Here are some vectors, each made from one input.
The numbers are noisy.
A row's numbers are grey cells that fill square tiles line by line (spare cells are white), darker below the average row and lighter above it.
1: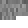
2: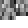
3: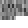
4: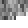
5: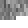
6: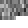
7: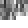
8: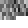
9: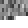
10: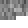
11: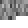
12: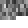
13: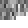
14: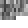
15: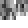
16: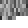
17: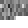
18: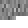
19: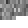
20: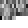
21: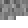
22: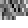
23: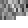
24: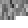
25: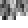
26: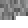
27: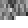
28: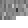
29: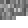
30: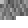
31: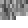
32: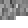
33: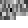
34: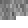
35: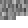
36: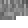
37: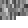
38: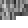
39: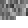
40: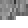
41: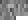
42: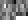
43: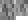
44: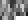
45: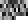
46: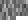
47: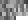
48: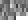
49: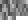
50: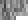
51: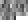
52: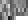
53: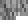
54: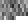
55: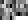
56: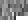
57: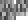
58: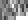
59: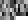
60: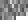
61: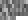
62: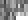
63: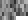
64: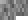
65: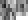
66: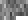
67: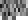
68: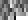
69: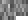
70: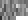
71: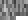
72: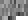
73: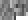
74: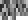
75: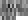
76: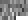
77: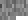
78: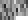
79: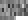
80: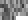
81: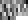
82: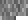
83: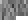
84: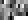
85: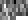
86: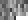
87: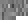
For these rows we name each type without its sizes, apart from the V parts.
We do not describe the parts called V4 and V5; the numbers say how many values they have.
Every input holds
a value of V5, together with either a point on a circle, or four true/false values and a value of V4.
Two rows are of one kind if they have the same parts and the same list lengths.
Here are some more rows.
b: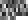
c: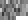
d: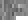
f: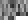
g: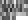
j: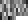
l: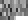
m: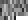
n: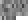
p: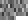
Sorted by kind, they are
b, c, d, f, j, n, p
g, l, m

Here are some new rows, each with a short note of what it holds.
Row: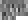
four true/false values, a value of V4 and a value of V5
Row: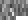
a point on a circle and a value of V5
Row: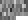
a point on a circle and a value of V5
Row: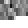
a point on a circle and a value of V5
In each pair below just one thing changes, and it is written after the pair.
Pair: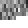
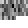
the value of V4
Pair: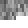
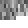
the value of V4
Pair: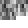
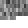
one of the four true/false values
